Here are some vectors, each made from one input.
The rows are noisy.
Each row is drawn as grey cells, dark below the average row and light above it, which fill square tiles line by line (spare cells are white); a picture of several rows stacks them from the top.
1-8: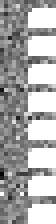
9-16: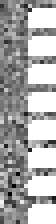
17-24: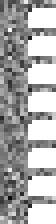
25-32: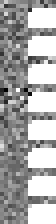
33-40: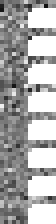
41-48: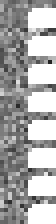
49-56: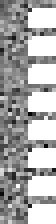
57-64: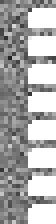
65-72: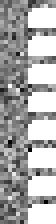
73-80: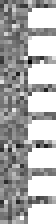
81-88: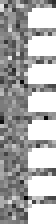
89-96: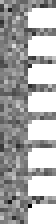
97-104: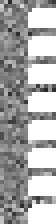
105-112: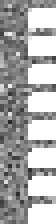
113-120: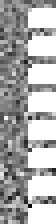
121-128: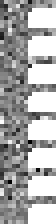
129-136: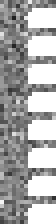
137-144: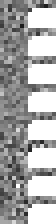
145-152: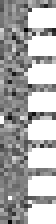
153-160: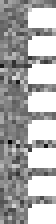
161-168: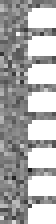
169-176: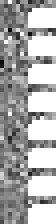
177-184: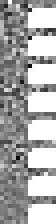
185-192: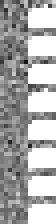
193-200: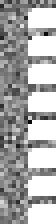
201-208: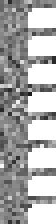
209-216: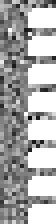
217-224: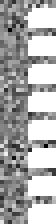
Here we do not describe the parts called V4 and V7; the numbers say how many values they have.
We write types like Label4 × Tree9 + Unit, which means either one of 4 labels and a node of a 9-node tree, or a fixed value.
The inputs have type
Circle5 + Line6 × (Line11 + V7) + V4.
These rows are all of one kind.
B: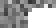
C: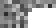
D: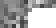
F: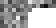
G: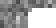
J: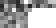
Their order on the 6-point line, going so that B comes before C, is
D, B, J, C, F, G.
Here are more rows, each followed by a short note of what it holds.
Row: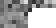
a value of V4
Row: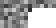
a point on a 5-point circle
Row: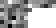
a point on a 5-point circle
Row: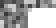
a point on a 6-point line and a point on an 11-point line
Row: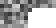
a point on a 5-point circle
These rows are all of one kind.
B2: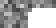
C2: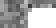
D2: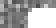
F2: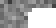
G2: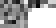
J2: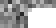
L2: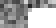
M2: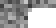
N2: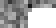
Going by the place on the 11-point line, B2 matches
J2, L2 and N2.
